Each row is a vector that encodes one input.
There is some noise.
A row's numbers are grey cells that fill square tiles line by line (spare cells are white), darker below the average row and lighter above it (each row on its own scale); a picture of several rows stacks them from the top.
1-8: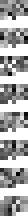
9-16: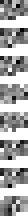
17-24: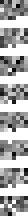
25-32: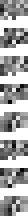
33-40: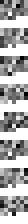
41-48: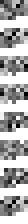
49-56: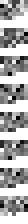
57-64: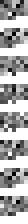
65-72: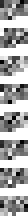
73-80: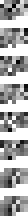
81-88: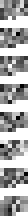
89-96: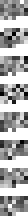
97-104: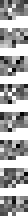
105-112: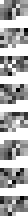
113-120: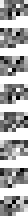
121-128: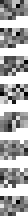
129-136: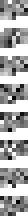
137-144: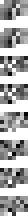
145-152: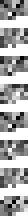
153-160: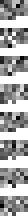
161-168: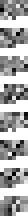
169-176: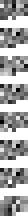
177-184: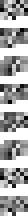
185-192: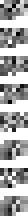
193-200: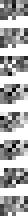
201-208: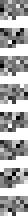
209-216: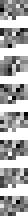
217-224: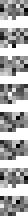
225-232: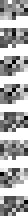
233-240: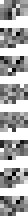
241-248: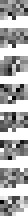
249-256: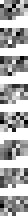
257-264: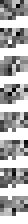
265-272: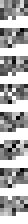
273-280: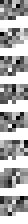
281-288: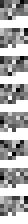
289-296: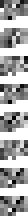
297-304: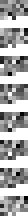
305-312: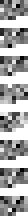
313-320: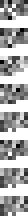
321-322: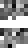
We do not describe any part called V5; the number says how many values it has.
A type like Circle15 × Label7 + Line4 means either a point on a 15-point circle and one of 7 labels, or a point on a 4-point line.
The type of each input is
Bool × Bool × Bool + Line4 × V5 + Line11.
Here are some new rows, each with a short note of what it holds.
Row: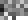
a point on a 4-point line and a value of V5
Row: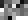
three true/false values
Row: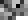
three true/false values
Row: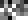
three true/false values
